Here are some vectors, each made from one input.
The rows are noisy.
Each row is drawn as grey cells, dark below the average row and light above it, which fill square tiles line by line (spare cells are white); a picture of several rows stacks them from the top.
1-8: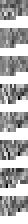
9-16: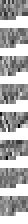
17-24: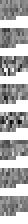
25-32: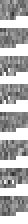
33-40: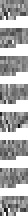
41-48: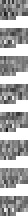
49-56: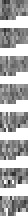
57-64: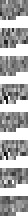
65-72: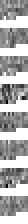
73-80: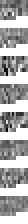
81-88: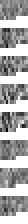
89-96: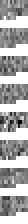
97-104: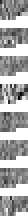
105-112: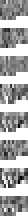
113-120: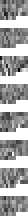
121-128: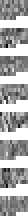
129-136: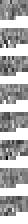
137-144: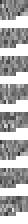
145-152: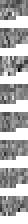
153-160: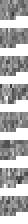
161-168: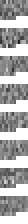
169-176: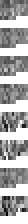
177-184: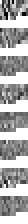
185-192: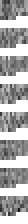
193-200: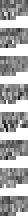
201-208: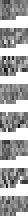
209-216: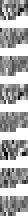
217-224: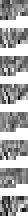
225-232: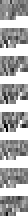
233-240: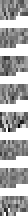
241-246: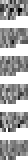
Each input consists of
either a fixed value, or a node of a 10-node tree.
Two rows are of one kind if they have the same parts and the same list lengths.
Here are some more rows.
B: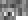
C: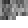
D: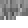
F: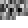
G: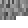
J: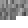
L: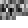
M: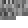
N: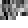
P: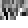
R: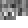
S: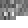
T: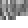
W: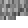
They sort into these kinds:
B, C, D, G, J, M, N, P, R, S, T, W
F, L

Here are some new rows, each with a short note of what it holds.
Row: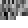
a node of a 10-node tree
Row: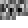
a fixed value
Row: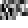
a fixed value
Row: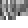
a node of a 10-node tree
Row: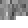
a node of a 10-node tree
